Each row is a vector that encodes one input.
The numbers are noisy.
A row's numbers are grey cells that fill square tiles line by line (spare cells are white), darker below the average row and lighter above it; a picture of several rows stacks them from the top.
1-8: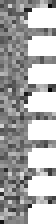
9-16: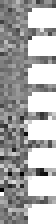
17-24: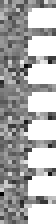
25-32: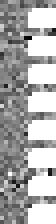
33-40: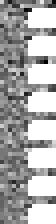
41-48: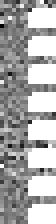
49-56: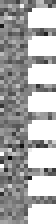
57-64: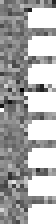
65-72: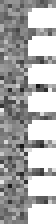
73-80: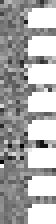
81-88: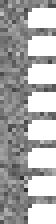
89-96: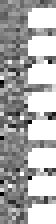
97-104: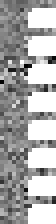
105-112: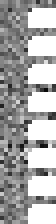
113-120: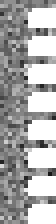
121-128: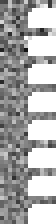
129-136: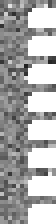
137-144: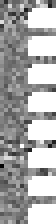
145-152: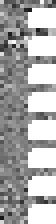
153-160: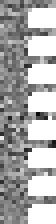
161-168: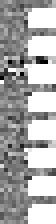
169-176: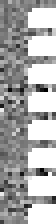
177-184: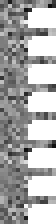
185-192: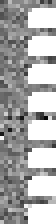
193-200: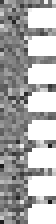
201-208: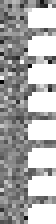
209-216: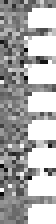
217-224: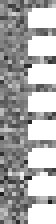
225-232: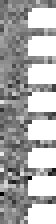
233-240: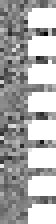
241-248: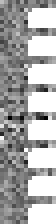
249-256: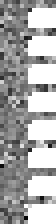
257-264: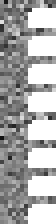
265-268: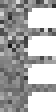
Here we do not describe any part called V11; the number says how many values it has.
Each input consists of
either a point on each of two 6-point circles, or a value of V11.
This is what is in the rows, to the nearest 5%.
About 40% of them hold a point on each of two 6-point circles. The rest hold a value of V11.
